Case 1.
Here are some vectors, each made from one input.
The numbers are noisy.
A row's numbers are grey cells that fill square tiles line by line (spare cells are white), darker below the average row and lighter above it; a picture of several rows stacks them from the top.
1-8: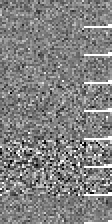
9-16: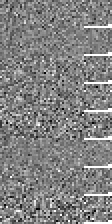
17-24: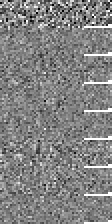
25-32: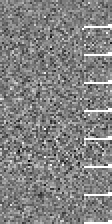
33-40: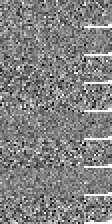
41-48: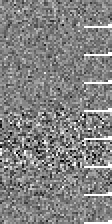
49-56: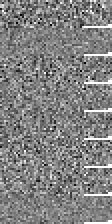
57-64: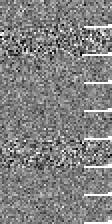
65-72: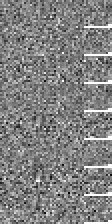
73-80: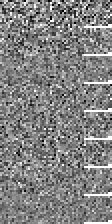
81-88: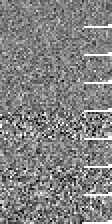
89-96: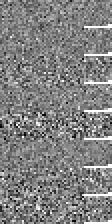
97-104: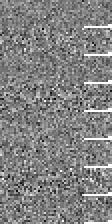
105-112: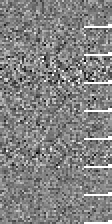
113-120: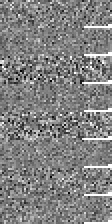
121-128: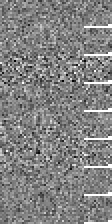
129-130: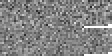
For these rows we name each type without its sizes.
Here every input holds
a list of points on a circle.
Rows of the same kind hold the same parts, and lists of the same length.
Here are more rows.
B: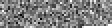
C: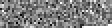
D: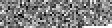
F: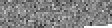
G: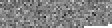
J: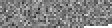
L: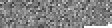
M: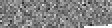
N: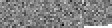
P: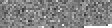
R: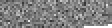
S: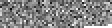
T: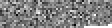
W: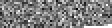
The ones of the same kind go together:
B, C, D
F, G, J, L, M, N, R, S, W
P, T

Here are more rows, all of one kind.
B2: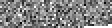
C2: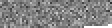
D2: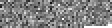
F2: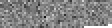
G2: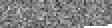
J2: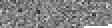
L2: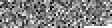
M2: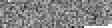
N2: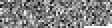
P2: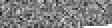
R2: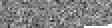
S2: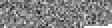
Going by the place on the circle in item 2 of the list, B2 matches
G2 and R2.
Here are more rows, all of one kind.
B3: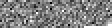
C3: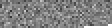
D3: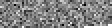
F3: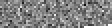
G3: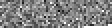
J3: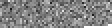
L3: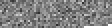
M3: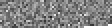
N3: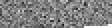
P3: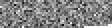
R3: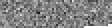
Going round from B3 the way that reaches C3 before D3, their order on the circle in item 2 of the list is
B3, C3, M3, D3, N3, L3, P3, G3, R3, F3, J3.
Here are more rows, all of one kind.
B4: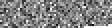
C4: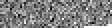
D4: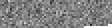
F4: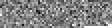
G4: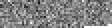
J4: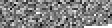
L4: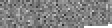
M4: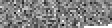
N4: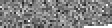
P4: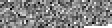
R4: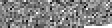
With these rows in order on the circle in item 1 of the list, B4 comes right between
D4 and R4.
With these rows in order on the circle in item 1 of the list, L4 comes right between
G4 and N4.
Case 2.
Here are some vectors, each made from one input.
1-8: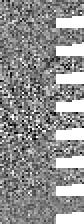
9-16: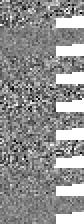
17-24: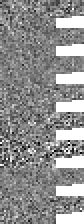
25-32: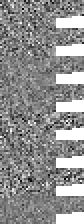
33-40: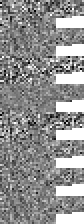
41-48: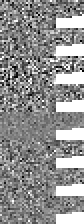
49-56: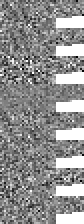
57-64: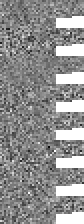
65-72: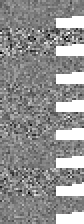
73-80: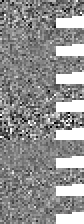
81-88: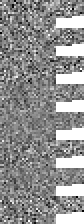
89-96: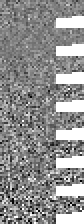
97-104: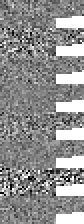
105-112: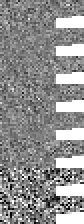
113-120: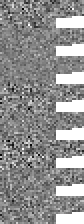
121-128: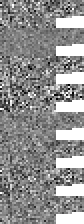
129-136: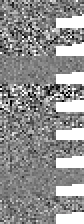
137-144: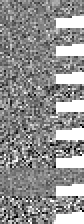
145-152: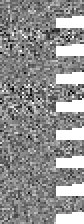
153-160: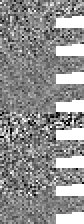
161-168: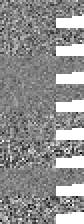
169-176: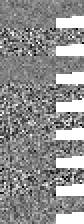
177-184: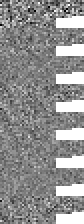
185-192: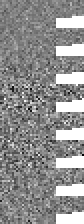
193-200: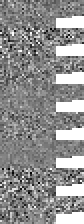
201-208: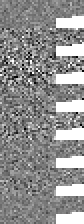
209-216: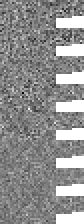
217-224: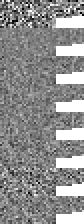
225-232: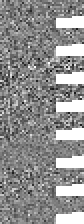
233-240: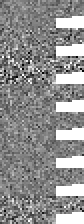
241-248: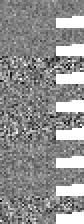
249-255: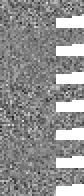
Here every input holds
either a point on a 6-point circle, or a point on a 19-point circle, or a fixed value.
